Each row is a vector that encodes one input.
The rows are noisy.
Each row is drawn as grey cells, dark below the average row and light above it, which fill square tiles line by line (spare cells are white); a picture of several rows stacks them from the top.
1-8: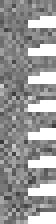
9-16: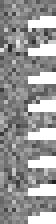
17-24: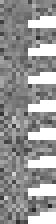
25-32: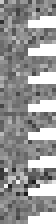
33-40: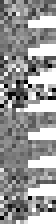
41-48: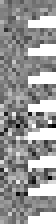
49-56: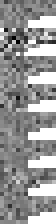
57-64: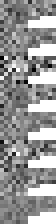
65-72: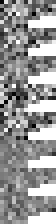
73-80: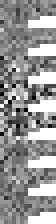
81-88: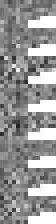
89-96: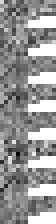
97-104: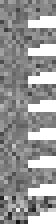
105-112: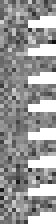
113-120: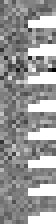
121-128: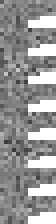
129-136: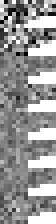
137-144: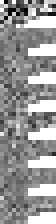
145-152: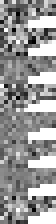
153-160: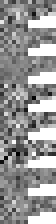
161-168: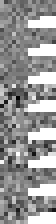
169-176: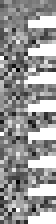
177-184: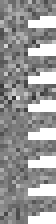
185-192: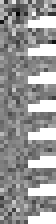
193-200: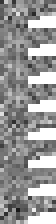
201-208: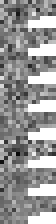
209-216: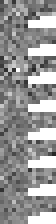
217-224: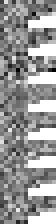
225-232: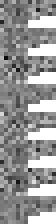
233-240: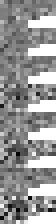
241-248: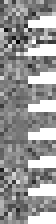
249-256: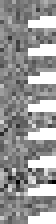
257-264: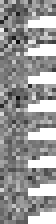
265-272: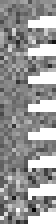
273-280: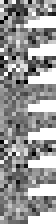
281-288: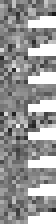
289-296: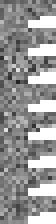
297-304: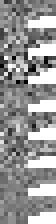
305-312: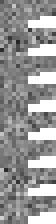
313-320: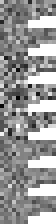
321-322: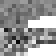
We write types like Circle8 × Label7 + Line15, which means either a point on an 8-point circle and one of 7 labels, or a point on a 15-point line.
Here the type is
(Circle9 + Unit) × Line8 + Circle10.
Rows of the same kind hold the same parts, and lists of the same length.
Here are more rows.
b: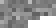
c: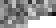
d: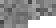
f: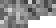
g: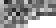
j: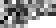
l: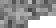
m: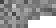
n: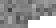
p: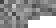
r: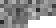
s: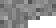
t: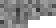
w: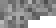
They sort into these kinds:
b, f, g, l, w
c, m, p
d, j, n, r, s, t

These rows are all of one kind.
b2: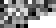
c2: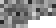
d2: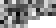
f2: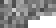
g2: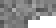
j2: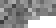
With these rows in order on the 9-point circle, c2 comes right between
d2 and g2.
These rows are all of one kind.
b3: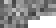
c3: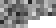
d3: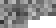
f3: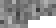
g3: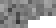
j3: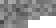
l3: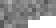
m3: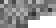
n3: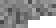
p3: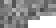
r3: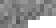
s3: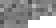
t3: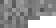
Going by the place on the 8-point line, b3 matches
j3, l3 and p3.
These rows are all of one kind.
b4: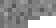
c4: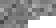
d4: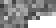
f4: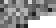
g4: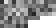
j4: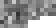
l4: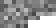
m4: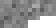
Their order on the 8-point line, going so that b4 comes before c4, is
j4, f4, g4, b4, l4, m4, d4, c4.
